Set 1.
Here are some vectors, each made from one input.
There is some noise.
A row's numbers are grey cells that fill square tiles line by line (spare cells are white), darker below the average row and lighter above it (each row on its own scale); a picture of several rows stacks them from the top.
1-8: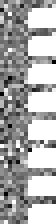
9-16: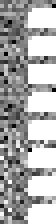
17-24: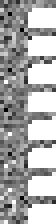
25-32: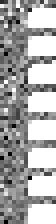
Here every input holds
either a fixed value, or three true/false values.
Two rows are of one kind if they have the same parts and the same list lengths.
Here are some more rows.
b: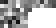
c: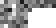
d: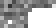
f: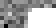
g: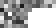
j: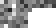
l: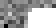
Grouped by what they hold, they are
b, d, f, g, l
c, j

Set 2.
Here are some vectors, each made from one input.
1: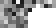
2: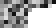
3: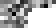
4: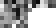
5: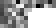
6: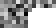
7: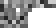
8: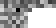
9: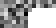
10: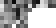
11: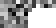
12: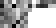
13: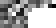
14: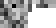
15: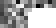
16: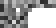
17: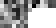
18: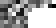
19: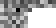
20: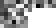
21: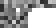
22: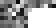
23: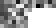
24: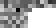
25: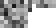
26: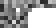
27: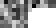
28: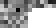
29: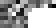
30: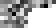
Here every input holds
three true/false values.
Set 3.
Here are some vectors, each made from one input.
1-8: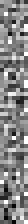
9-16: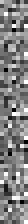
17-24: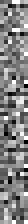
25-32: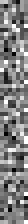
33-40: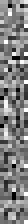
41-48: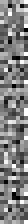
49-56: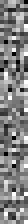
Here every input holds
four true/false values.
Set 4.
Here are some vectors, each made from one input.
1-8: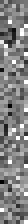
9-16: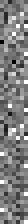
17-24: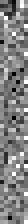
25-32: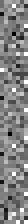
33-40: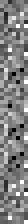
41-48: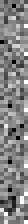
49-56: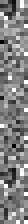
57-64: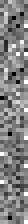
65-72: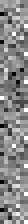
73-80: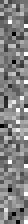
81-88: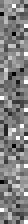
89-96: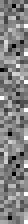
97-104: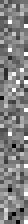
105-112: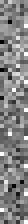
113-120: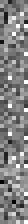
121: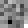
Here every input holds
either a fixed value, or three true/false values.
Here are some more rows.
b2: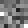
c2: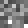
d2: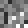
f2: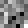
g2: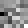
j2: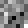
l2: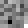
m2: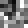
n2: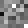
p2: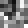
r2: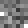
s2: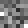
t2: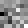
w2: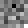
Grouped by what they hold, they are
b2, c2, d2, f2, g2, j2, l2, n2, r2, s2, t2, w2
m2, p2

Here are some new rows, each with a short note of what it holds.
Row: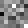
three true/false values
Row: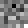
three true/false values
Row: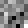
three true/false values
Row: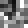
a fixed value
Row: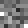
three true/false values
